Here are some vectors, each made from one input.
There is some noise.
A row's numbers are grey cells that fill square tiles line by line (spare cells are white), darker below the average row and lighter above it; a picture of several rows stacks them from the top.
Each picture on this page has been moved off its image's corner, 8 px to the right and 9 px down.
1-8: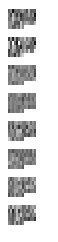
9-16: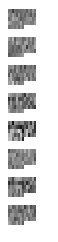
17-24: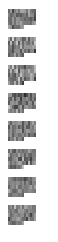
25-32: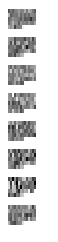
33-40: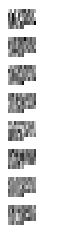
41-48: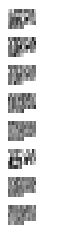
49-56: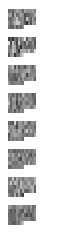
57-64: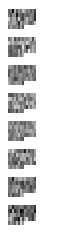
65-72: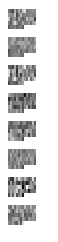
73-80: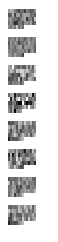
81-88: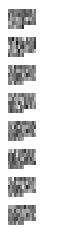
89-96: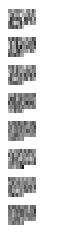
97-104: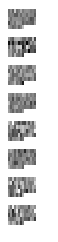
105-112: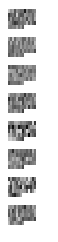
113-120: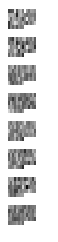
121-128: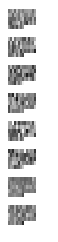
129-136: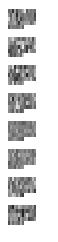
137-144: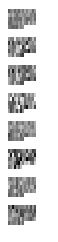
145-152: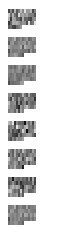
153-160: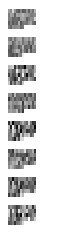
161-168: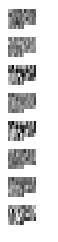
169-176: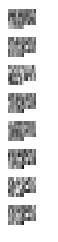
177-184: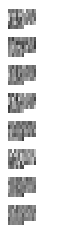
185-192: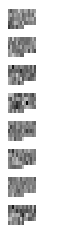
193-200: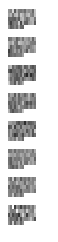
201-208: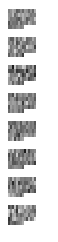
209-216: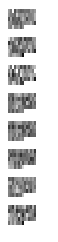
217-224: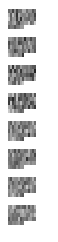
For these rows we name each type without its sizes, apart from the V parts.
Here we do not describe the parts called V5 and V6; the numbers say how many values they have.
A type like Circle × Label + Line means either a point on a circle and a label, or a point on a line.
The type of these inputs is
(Bool × Line + V5) × V6.
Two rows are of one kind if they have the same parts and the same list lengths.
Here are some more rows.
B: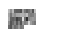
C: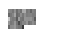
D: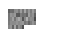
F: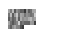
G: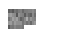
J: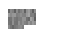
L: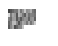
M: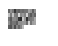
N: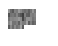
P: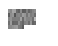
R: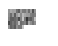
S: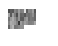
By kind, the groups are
B, C, D, F, G, J, L, M, N, P, S
R

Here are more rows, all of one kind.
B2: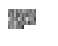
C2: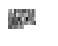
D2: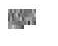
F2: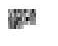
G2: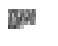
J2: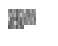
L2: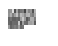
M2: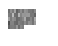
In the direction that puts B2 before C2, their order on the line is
D2, G2, F2, L2, B2, J2, C2, M2.
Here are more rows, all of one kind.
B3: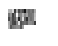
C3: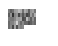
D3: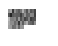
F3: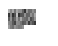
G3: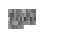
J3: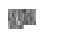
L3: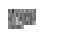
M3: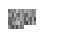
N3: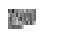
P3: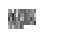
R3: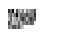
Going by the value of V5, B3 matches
C3, D3 and G3.
